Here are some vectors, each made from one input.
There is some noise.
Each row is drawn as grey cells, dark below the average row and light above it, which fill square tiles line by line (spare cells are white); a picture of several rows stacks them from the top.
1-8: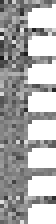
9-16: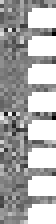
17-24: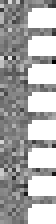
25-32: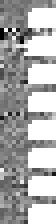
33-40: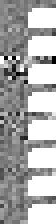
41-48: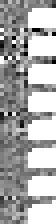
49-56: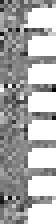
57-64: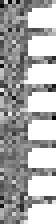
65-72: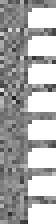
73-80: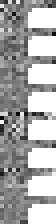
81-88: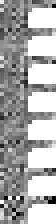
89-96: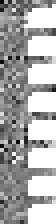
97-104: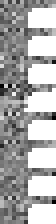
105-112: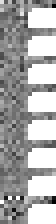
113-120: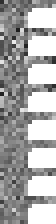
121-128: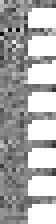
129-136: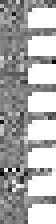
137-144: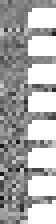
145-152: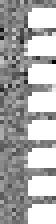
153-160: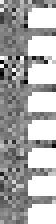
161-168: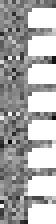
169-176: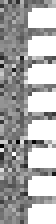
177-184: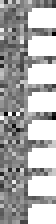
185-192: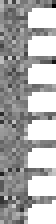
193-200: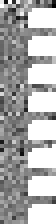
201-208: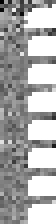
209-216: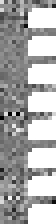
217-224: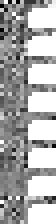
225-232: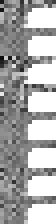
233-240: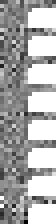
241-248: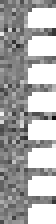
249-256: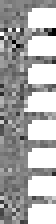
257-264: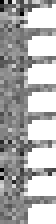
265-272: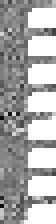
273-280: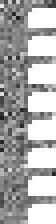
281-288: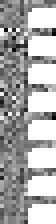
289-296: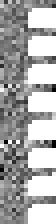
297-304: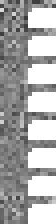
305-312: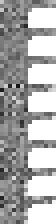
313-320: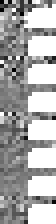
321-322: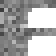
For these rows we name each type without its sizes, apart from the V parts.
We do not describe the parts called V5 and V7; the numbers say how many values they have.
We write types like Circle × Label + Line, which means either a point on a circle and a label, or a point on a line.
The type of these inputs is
Bool × (Label × Line + V5) × (Line + Tree) × V7.
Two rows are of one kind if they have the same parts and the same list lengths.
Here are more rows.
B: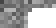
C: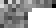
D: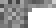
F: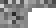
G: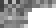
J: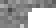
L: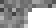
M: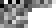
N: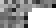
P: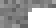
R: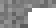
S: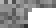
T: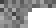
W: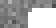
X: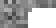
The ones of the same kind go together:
B, L, R, S, X
C, P, W
D, G, J, N
F, M, T

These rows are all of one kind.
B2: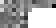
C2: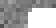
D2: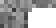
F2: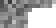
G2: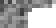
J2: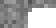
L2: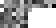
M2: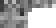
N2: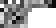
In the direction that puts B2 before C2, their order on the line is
N2, L2, J2, B2, C2, D2, F2, G2, M2.
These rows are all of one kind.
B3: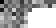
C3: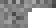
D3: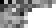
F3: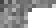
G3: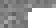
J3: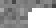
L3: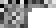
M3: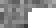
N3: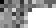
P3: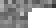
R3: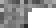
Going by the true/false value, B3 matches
J3, L3 and P3.
